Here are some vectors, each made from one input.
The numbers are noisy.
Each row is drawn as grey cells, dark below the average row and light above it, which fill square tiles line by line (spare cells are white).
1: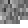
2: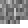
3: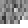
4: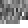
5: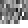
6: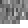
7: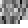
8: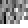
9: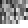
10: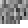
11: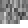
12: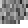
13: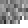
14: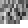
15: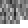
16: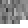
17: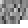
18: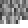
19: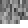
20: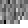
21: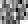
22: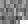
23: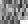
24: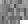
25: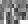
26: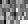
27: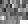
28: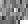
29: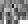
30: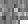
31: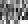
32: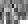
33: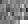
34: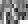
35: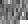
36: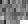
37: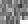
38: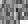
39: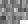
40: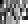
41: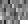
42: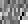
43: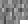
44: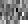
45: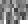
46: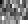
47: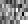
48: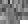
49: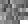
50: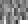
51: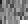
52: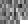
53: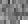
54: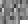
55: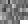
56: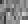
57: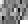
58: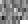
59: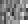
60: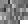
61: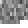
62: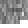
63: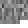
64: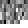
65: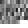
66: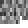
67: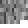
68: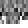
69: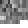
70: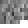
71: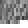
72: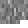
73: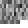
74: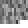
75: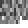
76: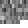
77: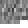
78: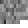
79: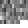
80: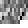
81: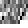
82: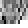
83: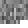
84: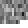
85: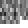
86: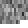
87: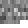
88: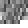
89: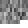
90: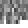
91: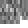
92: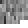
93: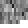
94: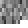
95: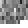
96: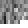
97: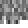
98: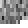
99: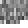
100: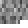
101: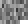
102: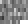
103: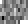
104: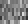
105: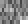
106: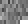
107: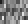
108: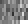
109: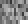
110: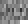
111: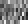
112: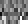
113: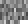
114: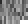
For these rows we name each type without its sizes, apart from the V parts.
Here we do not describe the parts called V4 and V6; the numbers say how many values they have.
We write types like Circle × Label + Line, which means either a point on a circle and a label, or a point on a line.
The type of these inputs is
Bool × Bool × Bool + Line × V4 × V6.
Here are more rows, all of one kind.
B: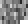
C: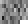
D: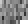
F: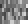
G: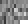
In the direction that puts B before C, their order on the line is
G, D, B, F, C.
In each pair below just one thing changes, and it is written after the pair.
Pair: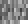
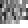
the value of V4
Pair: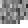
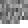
the value of V4
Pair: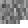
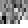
the place on the line
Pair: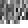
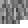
the value of V6
